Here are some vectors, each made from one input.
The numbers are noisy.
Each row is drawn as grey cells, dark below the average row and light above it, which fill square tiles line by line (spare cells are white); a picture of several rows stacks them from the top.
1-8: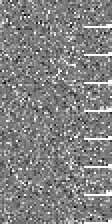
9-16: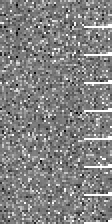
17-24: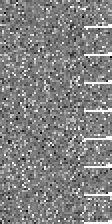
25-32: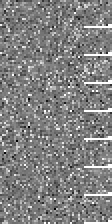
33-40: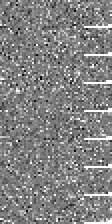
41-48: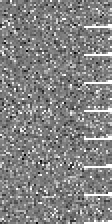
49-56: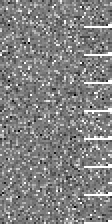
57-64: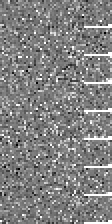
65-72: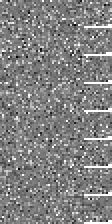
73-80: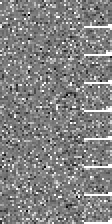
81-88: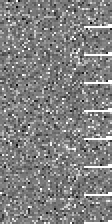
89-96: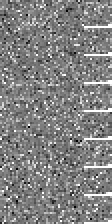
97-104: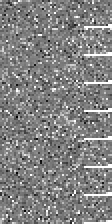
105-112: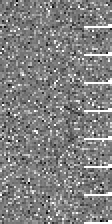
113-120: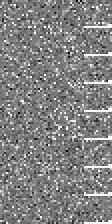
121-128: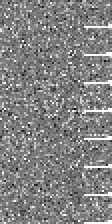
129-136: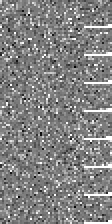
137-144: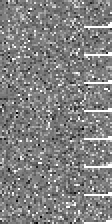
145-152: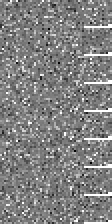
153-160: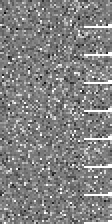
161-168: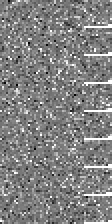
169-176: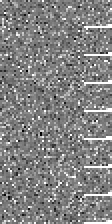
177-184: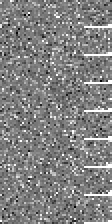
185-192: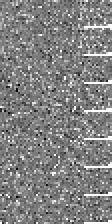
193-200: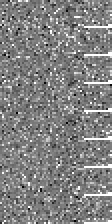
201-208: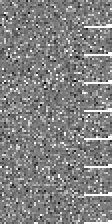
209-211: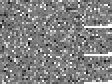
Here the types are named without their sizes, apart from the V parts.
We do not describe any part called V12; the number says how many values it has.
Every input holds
a value of V12, together with either a point on a circle, or a point on a line.
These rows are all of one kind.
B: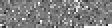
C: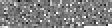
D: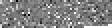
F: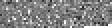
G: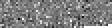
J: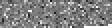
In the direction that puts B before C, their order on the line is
G, J, F, B, D, C.
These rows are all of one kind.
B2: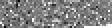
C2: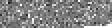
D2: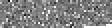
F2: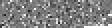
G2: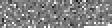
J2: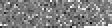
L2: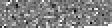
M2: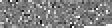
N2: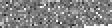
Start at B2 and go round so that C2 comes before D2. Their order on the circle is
B2, N2, M2, F2, L2, J2, G2, C2, D2.
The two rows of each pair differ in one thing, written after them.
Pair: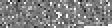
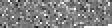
the place on the line
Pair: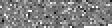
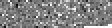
the value of V12
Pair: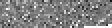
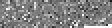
the place on the line
